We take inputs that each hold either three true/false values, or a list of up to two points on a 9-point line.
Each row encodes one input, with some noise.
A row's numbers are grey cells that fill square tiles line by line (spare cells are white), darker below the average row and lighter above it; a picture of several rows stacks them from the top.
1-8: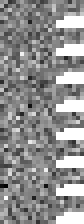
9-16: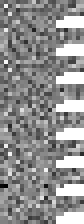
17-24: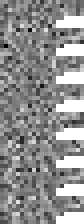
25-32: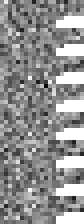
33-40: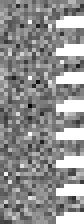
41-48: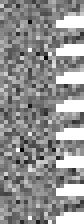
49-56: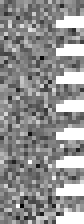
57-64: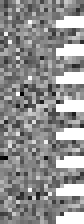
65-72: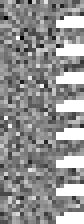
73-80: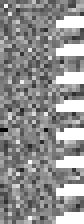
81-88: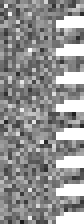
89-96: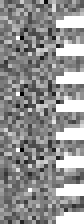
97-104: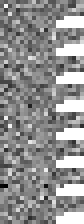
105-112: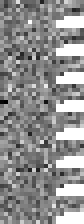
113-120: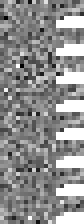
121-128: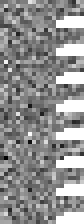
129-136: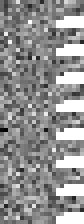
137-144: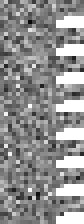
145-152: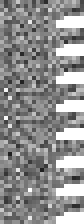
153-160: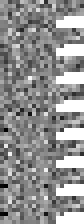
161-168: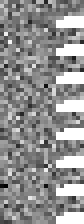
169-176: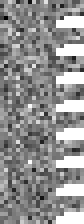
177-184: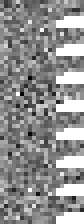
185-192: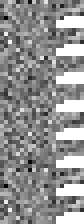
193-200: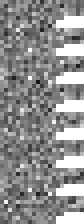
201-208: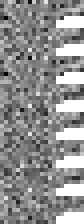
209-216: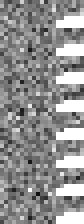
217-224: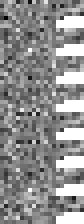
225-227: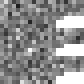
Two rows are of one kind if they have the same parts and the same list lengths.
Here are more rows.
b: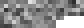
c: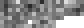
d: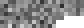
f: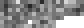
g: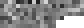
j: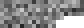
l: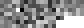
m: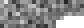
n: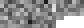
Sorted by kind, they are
b, g
c, f, j
d, m, n
l

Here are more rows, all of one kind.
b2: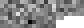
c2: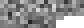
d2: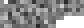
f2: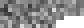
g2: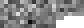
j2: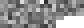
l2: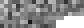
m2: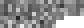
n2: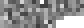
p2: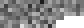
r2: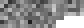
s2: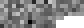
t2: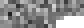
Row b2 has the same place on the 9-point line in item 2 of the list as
c2, f2 and t2.
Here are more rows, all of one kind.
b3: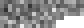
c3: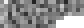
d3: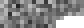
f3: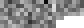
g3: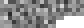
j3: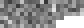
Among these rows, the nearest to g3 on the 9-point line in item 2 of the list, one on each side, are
c3 and f3.
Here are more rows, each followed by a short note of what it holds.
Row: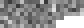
a list of two items
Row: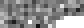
a list of one item
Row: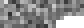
a list of two items
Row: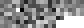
the empty list
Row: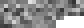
three true/false values
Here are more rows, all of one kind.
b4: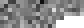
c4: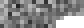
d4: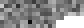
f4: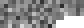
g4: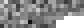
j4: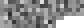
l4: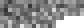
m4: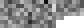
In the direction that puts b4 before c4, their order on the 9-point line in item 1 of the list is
f4, l4, b4, d4, m4, g4, c4, j4.
